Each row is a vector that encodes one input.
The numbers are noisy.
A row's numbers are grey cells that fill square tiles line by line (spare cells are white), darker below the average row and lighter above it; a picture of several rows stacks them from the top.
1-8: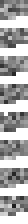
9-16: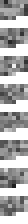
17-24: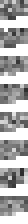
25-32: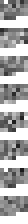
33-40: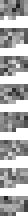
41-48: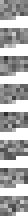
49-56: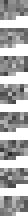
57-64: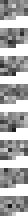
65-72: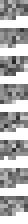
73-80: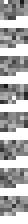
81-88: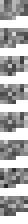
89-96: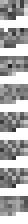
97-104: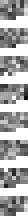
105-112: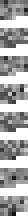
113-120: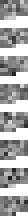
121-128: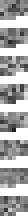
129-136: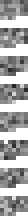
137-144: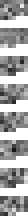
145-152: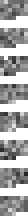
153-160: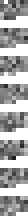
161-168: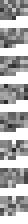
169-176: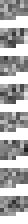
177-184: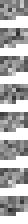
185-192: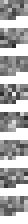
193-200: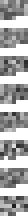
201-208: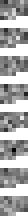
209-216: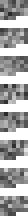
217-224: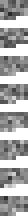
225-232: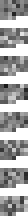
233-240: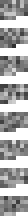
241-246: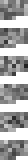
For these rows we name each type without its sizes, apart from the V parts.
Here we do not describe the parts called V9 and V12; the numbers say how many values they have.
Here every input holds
either a label, a true/false value and a value of V12, or a value of V9.
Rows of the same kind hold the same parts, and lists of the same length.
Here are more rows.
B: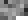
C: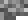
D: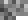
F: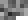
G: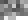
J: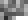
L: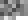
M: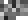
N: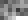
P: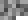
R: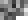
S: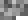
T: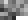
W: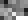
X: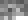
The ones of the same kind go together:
B, G, L, N, P, S, W, X
C, D, F, J, M, R, T

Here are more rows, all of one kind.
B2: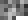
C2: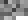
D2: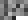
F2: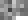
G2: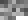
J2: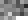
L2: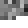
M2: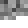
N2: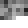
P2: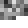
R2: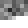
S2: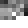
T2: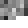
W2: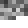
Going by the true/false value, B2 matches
F2, J2 and R2.
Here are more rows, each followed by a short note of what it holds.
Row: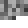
a label, a true/false value and a value of V12
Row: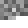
a label, a true/false value and a value of V12
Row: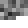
a value of V9
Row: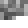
a value of V9
